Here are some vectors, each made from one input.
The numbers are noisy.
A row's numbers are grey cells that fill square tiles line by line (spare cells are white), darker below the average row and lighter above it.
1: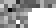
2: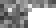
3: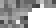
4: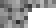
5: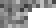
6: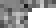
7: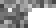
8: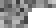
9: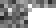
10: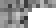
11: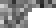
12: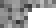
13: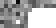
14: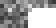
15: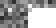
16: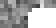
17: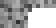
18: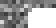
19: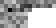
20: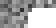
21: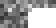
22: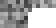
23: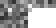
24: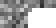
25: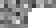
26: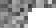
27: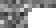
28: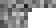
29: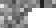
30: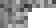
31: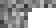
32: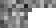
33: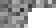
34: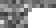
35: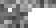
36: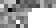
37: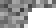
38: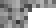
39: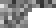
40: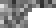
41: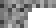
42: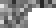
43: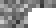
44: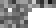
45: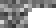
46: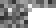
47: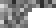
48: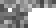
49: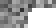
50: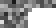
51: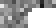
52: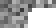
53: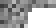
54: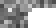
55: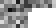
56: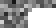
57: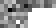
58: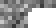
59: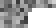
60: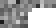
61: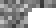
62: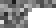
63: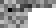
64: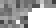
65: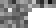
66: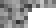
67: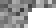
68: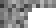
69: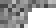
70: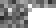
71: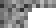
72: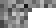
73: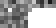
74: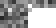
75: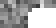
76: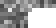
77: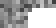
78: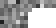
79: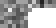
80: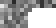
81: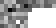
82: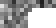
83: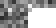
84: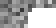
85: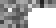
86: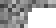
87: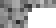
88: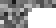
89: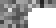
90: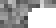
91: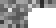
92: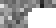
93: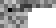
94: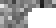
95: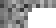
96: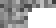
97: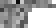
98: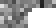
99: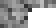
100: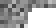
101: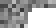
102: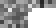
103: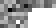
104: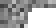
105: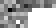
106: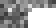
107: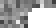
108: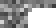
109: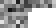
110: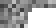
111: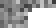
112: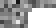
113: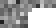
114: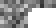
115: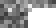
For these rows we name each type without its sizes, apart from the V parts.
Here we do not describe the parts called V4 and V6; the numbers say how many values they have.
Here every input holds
either a point on a circle and a true/false value, or a value of V4 and a value of V6.
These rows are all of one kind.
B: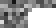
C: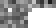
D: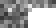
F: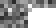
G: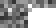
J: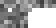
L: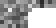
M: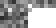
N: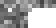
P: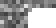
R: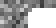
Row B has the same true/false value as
P and R.
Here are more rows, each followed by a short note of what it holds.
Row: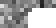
a point on a circle and a true/false value
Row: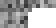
a value of V4 and a value of V6
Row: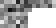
a value of V4 and a value of V6
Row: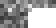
a point on a circle and a true/false value
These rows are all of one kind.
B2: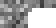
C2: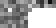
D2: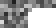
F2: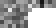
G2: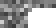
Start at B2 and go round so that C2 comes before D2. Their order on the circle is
B2, F2, C2, D2, G2.
